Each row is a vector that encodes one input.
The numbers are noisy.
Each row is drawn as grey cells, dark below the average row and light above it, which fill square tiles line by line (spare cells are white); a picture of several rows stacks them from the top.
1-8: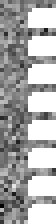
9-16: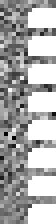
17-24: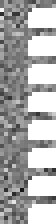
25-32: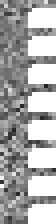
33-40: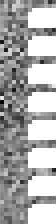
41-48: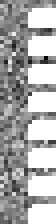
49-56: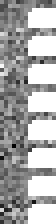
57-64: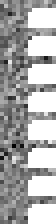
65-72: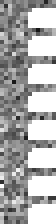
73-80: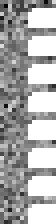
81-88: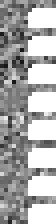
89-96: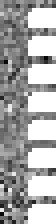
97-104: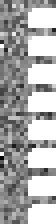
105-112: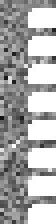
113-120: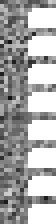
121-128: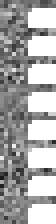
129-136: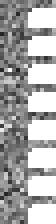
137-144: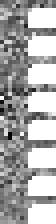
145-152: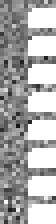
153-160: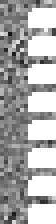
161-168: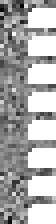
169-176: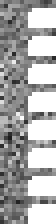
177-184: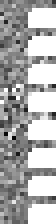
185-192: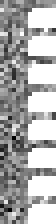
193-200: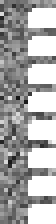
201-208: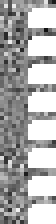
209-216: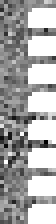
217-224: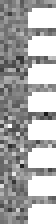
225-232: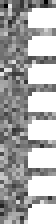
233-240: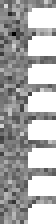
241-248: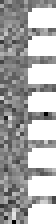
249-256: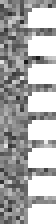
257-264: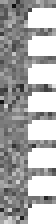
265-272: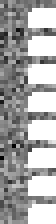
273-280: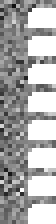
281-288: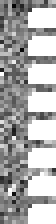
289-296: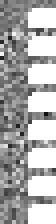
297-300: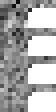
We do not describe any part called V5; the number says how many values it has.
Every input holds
a value of V5, together with either a point on a 6-point circle and a true/false value, or a fixed value.
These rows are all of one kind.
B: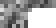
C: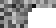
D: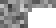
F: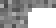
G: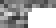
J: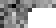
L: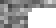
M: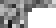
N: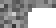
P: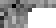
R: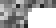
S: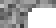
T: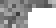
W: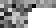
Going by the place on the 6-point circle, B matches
D, J and R.
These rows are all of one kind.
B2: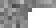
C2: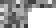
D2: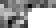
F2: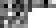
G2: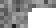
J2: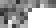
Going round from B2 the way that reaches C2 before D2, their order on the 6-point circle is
B2, C2, G2, F2, D2, J2.
